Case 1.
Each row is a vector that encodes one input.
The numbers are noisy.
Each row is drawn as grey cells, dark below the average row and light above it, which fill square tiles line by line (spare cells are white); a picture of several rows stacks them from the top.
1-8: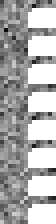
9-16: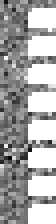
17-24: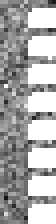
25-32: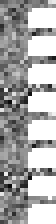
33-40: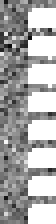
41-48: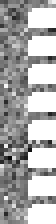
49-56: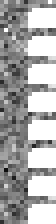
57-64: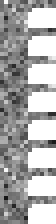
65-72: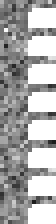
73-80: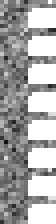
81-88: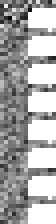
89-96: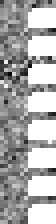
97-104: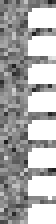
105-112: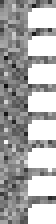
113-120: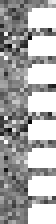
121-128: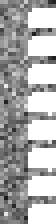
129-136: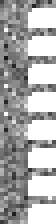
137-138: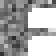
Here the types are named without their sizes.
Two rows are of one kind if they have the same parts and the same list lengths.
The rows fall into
2 kinds.
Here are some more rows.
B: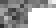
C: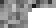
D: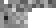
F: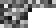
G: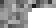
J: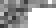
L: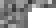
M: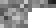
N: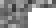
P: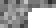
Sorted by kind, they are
B, C, D, G, J, L, M, N, P
F

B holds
three true/false values.
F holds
a fixed value.
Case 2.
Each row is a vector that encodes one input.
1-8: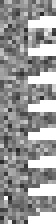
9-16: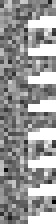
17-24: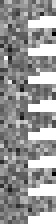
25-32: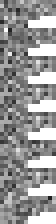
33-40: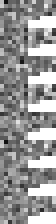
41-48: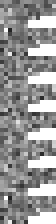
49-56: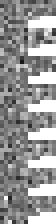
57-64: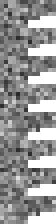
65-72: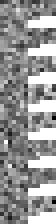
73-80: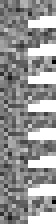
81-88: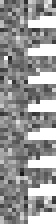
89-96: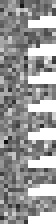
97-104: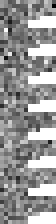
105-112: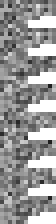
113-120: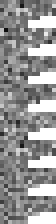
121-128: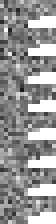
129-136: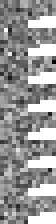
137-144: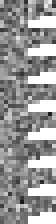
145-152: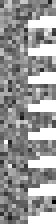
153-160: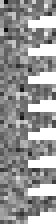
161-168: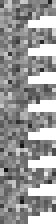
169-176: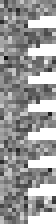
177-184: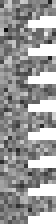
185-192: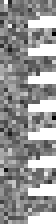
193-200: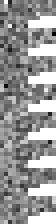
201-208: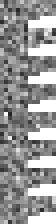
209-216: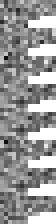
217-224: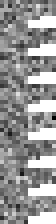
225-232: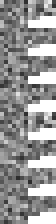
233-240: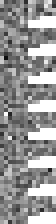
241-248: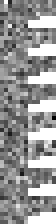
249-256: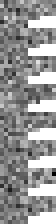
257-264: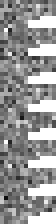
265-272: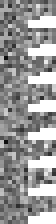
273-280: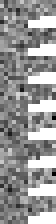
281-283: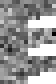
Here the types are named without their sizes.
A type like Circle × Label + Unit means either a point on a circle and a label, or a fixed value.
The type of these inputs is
Line.
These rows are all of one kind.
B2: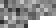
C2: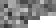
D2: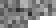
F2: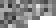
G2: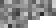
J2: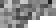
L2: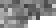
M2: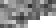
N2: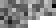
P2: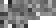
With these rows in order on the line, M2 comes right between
C2 and L2.
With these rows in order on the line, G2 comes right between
D2 and J2.
